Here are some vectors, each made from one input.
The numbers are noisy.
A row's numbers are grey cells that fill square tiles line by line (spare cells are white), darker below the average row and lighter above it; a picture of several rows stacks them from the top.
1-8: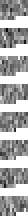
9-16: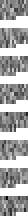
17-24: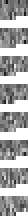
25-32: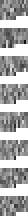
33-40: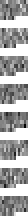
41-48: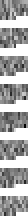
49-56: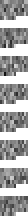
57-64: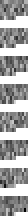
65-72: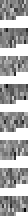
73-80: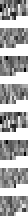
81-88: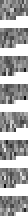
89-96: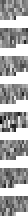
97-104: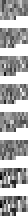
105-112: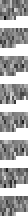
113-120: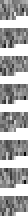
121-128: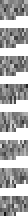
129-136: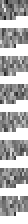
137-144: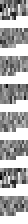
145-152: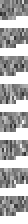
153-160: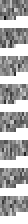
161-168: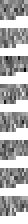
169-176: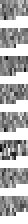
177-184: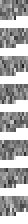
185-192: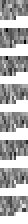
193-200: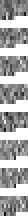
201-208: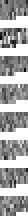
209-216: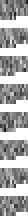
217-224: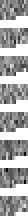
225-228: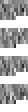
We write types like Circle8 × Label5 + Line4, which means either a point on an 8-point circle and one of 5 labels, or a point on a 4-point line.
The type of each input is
List3(Circle9).
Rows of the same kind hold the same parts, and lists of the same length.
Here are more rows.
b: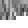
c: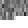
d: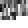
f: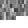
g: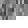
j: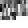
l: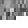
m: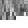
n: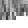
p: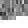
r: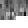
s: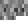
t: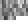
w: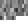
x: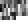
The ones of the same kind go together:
b, f, l, m, n, s, w
c, g, p, r
d, j, x
t

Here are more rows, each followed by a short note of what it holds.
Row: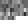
a list of three items
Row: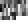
the empty list
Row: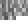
a list of three items
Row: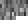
a list of two items
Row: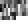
the empty list
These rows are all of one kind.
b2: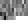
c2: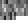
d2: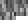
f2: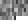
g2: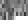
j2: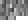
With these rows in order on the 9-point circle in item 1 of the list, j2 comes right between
b2 and f2.
